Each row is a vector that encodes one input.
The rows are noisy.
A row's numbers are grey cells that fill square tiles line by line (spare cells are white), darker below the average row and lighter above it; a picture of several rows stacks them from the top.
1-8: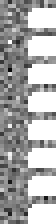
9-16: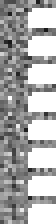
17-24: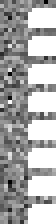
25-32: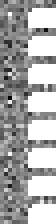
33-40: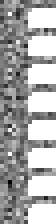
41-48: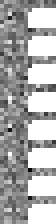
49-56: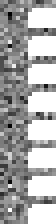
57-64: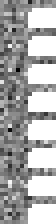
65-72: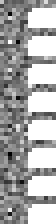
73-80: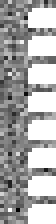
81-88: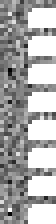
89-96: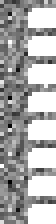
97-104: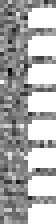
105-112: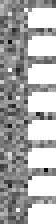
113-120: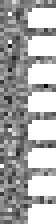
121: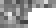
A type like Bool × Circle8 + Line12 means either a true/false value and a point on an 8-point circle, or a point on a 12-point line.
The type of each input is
Bool × Bool × Bool × Bool × (Line4 + Line7).
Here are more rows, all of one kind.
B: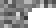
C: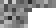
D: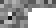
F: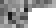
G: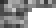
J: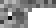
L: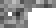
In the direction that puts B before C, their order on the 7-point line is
F, G, L, D, B, J, C.
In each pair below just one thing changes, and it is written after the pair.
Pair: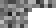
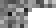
the place on the 4-point line
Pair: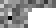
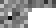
the place on the 4-point line
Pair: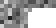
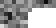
one of the four true/false values
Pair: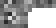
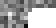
one of the four true/false values
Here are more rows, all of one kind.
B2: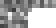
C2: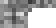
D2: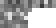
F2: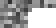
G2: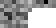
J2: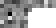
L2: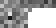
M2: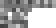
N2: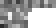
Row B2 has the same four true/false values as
D2, M2 and N2.
